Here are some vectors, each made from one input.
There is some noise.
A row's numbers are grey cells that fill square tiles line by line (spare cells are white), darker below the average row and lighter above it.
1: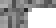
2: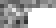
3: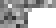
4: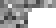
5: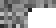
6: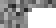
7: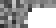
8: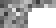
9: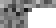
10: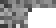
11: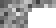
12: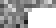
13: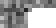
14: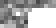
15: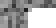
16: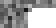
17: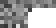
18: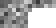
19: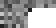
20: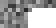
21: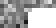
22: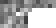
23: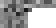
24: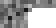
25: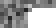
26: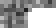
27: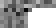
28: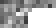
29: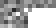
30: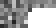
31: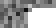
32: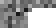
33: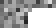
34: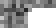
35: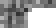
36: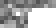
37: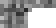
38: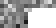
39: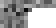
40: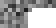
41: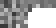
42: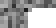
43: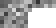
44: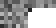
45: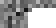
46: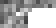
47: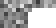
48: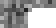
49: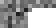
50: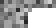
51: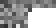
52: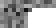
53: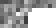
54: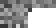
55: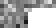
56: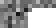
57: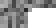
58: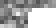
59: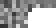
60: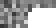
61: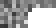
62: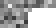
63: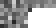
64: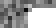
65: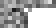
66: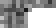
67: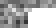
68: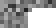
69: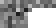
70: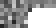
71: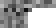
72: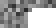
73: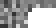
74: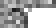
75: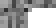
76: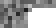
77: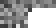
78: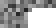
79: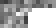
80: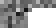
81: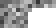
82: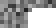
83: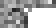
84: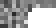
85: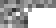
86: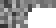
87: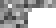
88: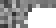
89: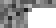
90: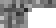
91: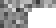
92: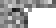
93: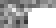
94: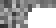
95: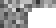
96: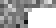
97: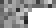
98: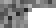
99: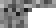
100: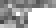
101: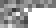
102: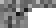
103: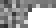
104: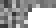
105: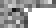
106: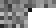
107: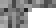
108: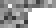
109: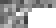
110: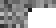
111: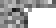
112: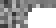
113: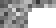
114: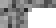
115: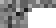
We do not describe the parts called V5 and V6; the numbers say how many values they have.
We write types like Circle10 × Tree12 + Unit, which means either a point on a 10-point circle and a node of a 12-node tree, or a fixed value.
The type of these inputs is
Bool × V5 + Line4 + V6.
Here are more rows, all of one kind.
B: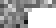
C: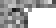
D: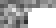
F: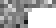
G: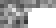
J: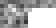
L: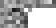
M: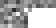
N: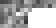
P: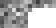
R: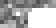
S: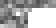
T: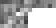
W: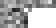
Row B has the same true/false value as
C, F, L and W.
